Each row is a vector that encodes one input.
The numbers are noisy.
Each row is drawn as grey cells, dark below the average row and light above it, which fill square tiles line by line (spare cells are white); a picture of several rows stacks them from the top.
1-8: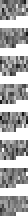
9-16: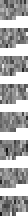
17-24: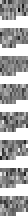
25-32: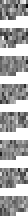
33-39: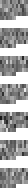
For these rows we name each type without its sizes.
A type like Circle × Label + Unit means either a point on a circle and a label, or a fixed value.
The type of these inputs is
(Bool × Bool × Bool + Unit) × Line.
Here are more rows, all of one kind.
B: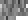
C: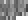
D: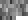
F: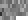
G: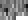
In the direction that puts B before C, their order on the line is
B, D, F, C, G.
